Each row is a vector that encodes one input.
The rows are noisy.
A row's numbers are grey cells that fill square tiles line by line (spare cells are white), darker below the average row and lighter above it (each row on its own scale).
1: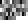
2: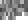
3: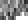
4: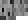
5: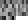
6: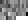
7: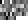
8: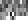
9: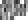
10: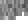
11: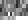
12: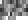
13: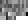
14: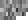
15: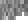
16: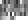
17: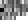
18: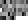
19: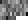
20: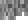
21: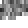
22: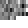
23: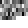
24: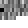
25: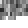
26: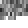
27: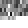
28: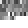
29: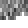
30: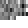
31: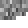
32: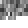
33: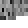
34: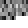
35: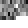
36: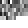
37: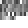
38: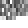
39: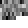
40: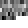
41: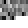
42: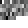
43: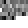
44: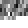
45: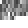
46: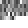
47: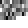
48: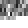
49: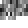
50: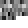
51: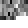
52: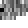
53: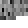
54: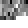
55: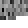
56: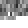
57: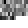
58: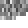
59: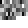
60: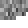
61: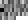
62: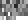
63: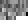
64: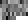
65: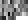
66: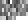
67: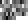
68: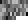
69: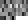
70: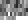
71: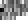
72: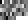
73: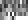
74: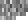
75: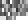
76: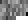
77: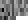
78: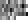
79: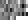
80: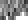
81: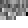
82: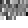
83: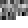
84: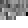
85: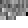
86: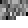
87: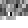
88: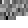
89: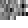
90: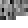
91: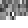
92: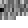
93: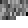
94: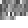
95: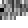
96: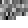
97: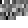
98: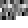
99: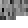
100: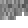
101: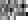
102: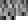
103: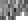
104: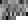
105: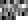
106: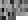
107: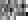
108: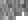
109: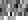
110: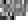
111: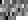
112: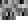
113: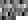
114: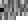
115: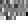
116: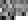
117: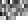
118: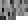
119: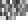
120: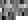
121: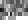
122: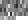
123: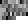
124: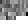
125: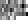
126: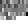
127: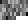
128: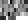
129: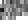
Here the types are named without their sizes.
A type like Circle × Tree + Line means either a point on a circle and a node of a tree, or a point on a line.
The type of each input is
Bool × (Tree + Unit).
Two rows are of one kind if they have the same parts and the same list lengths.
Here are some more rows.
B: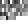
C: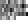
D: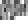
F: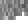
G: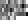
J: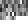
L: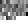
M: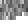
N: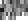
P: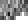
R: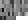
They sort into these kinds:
B, D, F, J, L, M, N, P, R
C, G

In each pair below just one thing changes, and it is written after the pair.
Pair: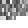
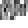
the node of the tree
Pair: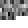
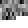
the node of the tree
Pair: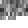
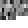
the true/false value
